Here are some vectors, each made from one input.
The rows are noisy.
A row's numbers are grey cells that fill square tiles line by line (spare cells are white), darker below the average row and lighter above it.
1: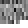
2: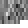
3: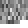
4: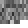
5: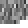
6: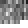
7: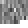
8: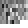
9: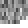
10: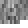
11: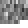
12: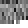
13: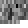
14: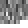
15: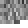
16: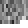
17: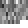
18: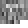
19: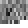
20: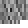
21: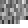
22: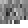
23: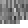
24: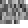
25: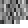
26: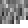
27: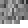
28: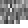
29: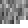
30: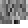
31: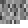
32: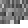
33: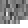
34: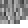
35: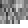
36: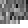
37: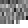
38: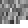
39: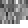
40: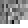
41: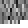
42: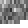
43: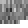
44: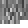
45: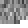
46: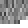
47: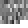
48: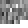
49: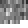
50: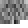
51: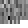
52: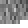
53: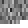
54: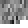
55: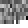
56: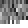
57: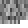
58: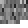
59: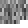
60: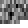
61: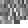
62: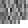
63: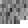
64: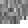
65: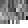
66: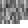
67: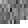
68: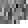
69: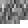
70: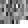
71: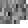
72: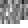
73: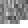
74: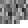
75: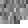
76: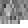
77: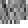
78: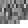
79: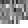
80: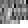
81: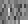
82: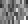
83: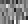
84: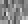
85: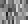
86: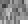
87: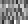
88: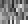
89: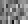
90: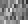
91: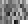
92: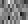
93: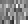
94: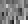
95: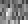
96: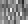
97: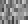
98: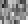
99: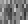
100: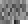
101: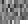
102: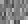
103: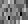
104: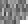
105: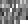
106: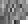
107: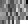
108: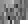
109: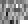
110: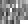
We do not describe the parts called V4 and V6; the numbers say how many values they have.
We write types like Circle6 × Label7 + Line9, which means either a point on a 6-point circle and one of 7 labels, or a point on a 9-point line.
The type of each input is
Bool × Line5 × (Line5 + V6) + Label5 × V4.
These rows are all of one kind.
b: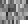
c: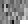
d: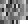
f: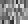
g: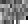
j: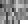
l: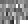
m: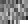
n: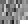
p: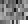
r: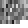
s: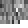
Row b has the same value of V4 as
d, f, l and n.
